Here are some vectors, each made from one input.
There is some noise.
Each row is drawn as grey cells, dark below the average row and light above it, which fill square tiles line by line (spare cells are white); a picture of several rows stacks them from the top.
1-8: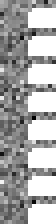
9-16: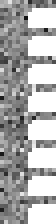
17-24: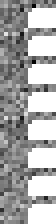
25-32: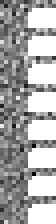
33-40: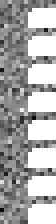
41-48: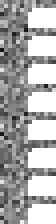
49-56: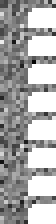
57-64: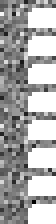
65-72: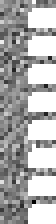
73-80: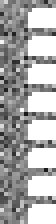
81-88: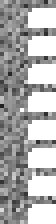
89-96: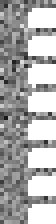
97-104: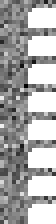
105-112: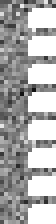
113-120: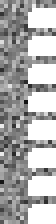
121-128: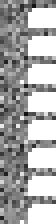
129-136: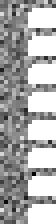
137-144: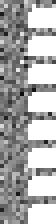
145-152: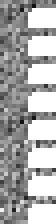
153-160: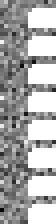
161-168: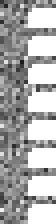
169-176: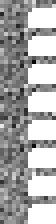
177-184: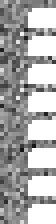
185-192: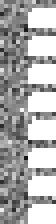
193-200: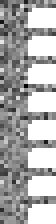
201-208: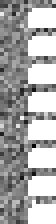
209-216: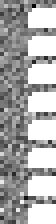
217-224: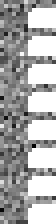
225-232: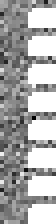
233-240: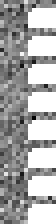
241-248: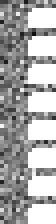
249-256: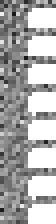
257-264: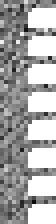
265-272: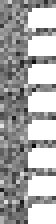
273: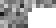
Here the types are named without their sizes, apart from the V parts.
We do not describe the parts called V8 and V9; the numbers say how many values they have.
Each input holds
either a value of V8 and a value of V9, or a list of points on a line.
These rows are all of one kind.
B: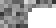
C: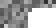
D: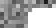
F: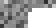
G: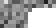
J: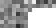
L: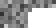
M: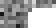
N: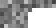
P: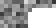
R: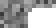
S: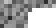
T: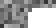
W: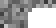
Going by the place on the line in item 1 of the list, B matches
J, M and P.
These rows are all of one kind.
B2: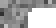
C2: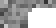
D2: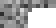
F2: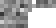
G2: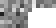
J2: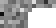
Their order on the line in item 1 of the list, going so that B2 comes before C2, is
D2, B2, C2, J2, F2, G2.
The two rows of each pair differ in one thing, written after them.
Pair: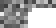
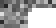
the value of V9
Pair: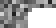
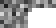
the value of V9
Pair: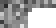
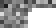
the value of V8
